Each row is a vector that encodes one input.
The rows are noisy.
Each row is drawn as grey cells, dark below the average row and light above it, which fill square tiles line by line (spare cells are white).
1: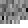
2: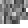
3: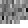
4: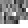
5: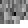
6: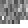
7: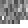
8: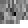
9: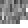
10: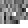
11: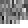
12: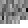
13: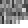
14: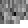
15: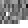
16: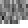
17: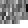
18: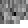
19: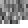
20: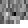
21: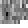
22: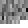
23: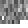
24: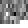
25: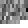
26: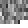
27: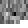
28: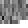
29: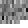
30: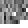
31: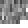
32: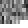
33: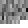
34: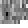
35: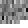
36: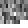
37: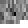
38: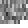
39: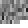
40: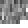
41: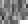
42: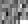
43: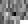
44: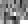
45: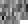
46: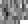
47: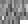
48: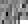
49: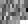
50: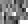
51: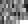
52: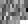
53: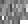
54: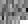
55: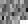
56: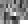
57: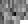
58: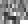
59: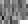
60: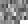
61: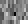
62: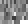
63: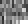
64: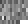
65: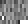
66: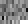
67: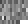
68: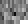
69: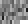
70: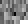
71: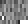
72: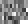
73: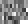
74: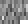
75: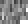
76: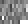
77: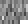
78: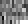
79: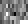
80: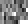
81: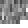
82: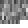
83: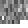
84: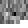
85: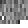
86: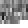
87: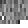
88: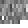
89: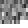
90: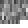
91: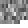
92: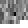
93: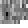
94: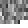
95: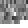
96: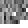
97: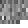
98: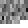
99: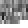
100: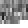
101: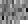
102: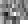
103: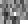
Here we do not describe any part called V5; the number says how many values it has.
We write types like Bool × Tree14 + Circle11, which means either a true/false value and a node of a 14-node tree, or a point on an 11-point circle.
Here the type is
(Line6 + Line7) × V5.
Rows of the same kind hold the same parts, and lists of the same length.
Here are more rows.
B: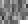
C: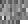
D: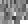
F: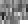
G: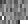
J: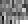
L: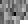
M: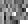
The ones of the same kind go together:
B, F, J, L
C, D, G, M

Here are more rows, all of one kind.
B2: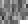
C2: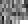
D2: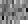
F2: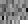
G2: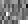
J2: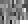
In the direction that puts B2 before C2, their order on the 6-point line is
J2, D2, F2, B2, C2, G2.
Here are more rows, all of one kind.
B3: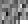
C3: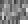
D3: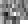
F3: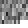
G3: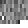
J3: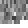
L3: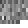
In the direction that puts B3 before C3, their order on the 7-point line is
B3, D3, F3, J3, C3, L3, G3.
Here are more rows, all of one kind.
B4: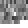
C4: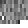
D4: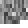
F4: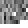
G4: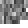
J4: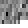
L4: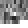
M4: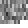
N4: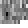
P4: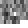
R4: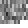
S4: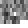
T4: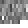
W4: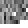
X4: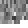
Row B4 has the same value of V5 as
M4, N4, R4 and X4.
